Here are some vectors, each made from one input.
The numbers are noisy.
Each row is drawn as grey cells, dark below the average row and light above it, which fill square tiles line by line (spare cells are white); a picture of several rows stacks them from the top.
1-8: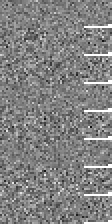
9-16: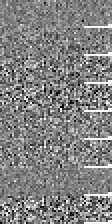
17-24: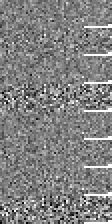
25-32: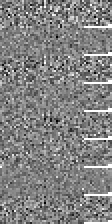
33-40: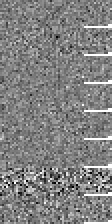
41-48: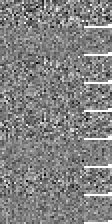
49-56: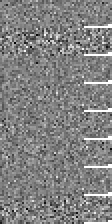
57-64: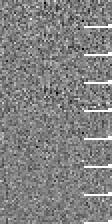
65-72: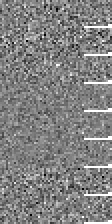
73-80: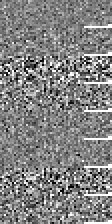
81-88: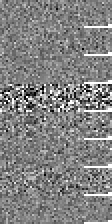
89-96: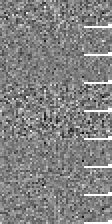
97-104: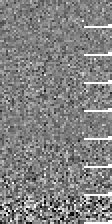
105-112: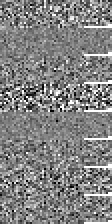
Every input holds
either a point on a 5-point circle and a true/false value, or a fixed value.
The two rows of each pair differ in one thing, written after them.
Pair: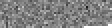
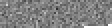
the place on the 5-point circle
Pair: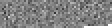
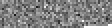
the true/false value
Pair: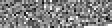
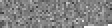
the place on the 5-point circle
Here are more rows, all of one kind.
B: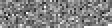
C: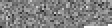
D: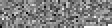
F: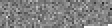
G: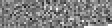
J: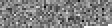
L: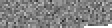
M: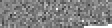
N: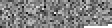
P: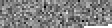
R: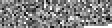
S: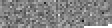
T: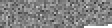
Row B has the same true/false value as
J, L, P and S.
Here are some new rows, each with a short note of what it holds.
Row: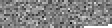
a fixed value
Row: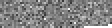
a fixed value
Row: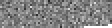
a fixed value
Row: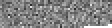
a fixed value
